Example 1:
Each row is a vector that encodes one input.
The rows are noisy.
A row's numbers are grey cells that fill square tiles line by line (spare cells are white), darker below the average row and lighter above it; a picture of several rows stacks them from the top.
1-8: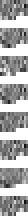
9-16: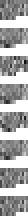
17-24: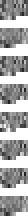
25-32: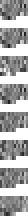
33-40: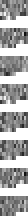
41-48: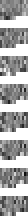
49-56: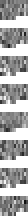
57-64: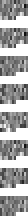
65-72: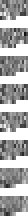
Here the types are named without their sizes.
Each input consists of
a point on a line.
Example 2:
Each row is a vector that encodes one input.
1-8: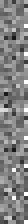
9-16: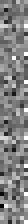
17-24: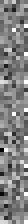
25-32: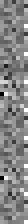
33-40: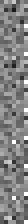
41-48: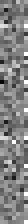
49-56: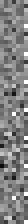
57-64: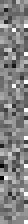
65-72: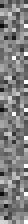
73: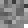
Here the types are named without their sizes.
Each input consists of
a point on a line.
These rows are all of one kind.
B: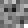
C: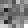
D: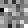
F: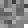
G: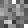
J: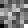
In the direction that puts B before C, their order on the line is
J, G, B, C, F, D.
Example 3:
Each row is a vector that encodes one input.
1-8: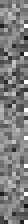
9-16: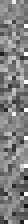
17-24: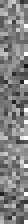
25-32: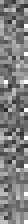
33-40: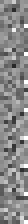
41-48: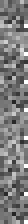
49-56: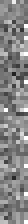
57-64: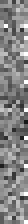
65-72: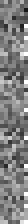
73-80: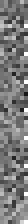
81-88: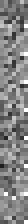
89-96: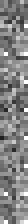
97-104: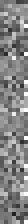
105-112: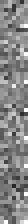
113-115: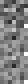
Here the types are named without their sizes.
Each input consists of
a point on each of two lines.
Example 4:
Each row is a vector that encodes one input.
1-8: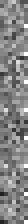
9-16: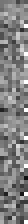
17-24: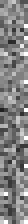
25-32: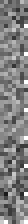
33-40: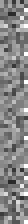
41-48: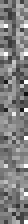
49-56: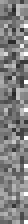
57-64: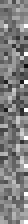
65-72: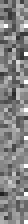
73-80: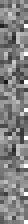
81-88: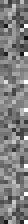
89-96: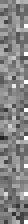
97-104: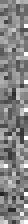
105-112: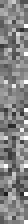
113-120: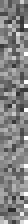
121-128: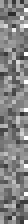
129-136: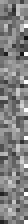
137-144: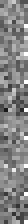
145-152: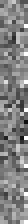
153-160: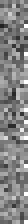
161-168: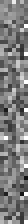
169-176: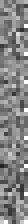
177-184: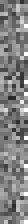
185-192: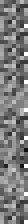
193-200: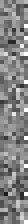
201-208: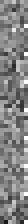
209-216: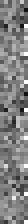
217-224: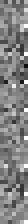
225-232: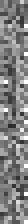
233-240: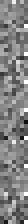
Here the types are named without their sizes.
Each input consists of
a point on each of two lines.
